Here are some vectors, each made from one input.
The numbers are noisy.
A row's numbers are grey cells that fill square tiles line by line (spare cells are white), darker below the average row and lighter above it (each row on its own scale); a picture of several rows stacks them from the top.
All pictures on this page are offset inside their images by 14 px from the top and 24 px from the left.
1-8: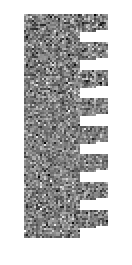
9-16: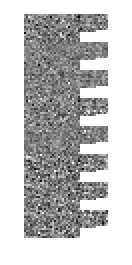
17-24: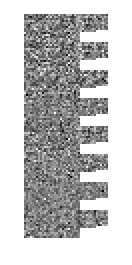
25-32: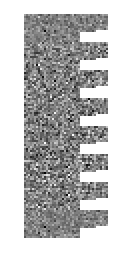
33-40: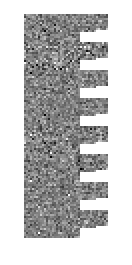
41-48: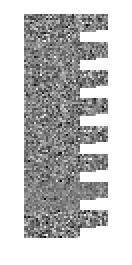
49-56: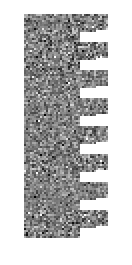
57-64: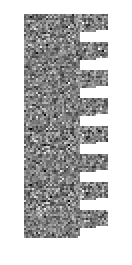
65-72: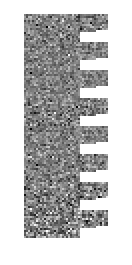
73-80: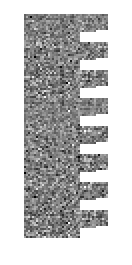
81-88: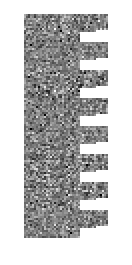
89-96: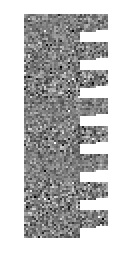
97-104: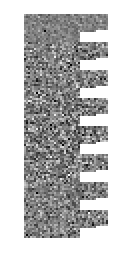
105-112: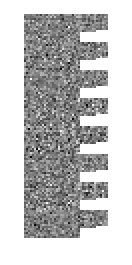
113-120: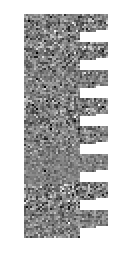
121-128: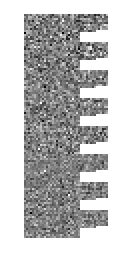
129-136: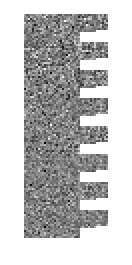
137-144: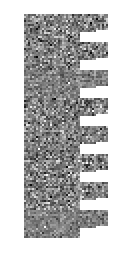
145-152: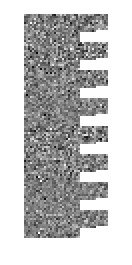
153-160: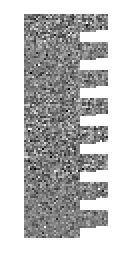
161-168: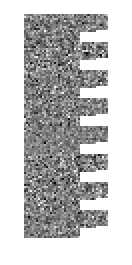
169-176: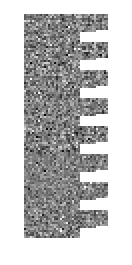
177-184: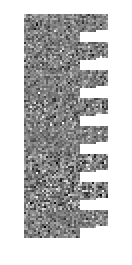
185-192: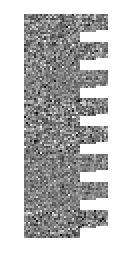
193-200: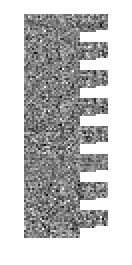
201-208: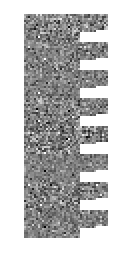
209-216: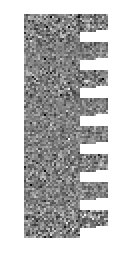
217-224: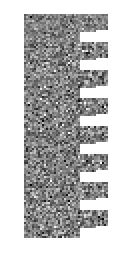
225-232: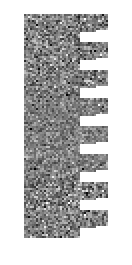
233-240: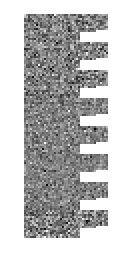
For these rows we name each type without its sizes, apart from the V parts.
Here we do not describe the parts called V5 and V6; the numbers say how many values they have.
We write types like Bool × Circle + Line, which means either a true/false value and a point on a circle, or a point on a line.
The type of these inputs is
(Label × Line + V5) × V6 + Tree.
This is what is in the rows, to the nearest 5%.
About 25% of them hold a node of a tree. The rest hold a value of V6, together with either a label and a point on a line, or a value of V5.
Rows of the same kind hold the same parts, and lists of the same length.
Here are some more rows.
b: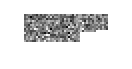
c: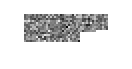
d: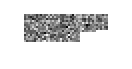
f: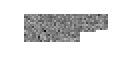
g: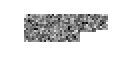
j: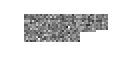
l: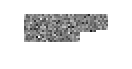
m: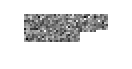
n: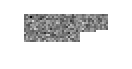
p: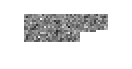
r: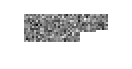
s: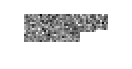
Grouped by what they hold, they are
b, c, d, j, n
f, s
g, l, m, p, r

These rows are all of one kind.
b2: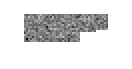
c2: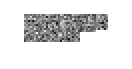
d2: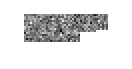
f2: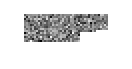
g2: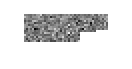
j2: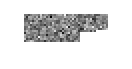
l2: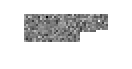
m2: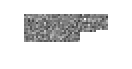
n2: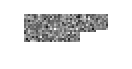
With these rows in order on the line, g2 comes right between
f2 and n2.
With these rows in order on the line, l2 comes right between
d2 and j2.
